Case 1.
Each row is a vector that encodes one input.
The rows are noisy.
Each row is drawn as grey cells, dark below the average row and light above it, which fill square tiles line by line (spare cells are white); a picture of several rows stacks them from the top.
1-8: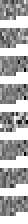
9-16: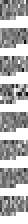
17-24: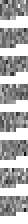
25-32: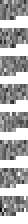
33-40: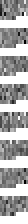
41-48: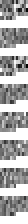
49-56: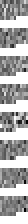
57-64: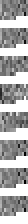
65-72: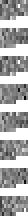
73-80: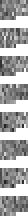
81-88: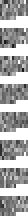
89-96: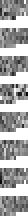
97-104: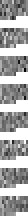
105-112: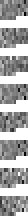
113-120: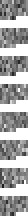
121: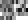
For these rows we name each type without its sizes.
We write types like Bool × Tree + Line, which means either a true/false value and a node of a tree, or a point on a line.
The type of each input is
List(Line).
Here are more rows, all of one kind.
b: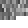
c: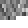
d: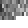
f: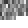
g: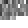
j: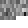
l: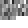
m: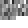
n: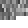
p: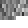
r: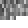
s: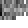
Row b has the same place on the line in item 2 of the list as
d, g, n and r.
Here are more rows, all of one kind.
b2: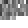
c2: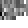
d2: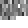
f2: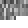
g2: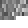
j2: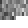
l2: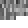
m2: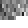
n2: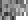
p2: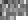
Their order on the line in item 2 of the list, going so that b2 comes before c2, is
n2, j2, g2, m2, d2, b2, l2, p2, f2, c2.
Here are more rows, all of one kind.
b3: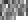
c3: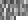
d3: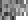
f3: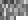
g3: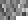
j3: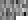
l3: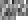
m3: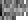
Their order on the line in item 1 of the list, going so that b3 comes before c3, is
l3, b3, f3, c3, j3, g3, d3, m3.
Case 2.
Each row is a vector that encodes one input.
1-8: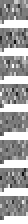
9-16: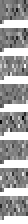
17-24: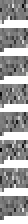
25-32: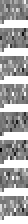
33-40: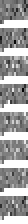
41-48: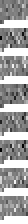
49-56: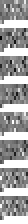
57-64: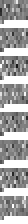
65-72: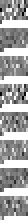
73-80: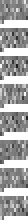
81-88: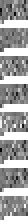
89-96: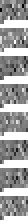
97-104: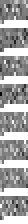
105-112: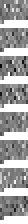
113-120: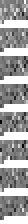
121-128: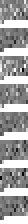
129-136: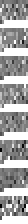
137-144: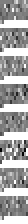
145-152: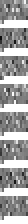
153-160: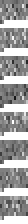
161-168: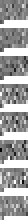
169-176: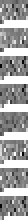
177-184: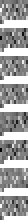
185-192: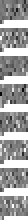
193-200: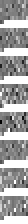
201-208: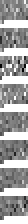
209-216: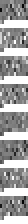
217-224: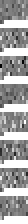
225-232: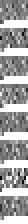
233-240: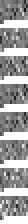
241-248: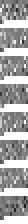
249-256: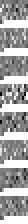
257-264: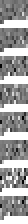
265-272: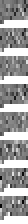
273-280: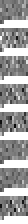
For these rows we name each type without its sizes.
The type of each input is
List(Line).
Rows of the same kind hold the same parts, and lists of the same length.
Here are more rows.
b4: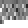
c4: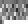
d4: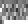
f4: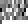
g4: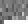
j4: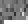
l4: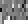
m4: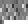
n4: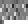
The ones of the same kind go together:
b4, c4, d4, g4, j4, m4, n4
f4
l4

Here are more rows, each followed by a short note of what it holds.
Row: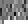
a list of two items
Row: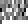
the empty list
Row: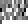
the empty list
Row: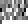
the empty list
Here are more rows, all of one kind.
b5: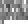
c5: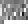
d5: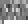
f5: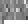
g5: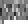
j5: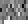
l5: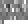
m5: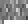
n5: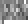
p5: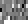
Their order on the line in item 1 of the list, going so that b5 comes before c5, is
p5, j5, g5, m5, d5, f5, n5, l5, b5, c5.
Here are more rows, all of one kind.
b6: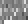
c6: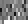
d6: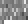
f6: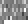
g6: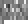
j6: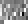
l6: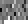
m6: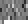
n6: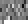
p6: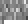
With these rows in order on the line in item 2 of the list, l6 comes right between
c6 and g6.
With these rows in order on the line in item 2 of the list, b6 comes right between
d6 and p6.
